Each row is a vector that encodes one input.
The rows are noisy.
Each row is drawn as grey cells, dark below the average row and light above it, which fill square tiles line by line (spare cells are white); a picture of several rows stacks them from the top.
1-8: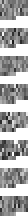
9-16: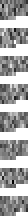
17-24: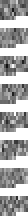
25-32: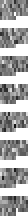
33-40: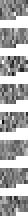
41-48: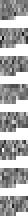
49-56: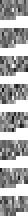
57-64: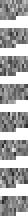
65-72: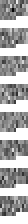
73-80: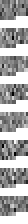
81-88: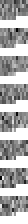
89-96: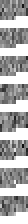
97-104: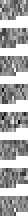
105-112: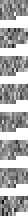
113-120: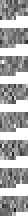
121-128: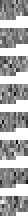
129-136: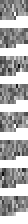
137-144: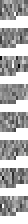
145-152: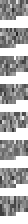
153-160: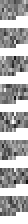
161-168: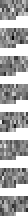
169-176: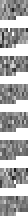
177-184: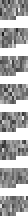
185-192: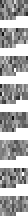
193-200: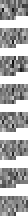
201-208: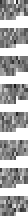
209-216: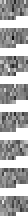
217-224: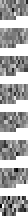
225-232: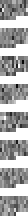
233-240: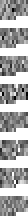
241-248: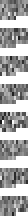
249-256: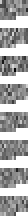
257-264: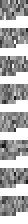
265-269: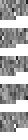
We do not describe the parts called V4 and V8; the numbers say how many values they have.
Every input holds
either a point on a 6-point line and a value of V4, or a node of an 11-node tree and a value of V8.
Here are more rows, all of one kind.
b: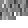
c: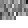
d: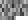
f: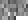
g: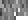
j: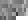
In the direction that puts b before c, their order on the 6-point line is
d, b, c, j, g, f.
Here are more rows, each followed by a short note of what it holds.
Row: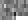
a node of an 11-node tree and a value of V8
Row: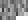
a point on a 6-point line and a value of V4
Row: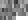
a node of an 11-node tree and a value of V8
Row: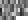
a point on a 6-point line and a value of V4
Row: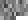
a point on a 6-point line and a value of V4
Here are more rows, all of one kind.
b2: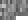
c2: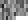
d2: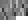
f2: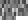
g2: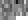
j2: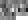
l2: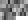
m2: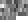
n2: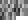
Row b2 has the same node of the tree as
m2 and n2.
